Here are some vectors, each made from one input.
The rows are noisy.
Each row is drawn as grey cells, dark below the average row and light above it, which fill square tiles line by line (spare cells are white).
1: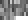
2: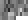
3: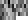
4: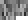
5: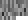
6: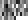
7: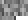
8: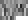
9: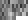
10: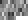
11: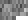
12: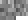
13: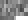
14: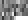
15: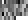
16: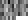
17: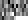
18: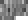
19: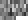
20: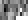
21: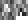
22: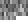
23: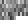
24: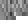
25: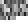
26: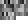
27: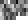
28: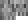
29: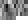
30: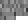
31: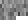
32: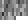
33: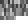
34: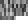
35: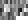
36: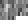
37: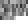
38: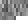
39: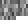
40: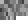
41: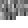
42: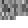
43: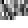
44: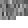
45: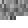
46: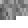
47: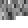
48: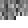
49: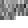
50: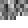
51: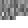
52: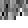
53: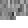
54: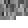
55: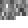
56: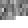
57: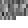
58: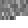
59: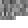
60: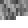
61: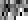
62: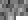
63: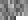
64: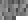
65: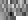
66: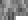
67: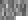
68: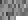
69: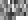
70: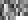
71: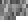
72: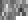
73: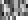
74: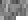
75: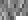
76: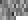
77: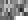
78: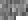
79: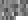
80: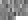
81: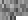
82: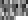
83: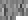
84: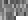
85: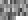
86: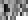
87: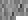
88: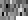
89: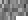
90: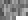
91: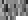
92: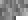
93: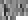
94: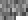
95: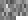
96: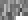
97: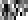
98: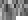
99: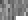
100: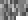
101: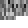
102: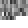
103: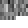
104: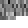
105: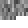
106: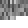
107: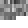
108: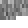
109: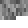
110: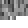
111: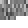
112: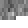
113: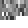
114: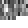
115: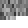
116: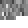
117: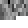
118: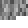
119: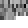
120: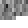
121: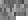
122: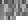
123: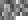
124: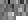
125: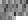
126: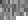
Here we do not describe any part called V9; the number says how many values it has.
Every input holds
three true/false values, together with either a point on a 7-point line, or a value of V9.
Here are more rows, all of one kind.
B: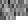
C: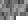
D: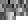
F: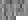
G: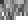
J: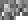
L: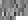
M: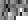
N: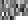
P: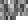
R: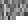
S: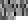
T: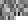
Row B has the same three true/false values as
J, L, N and P.
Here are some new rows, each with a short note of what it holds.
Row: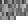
three true/false values and a value of V9
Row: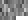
three true/false values and a value of V9
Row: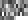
three true/false values and a value of V9
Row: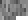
a point on a 7-point line and three true/false values
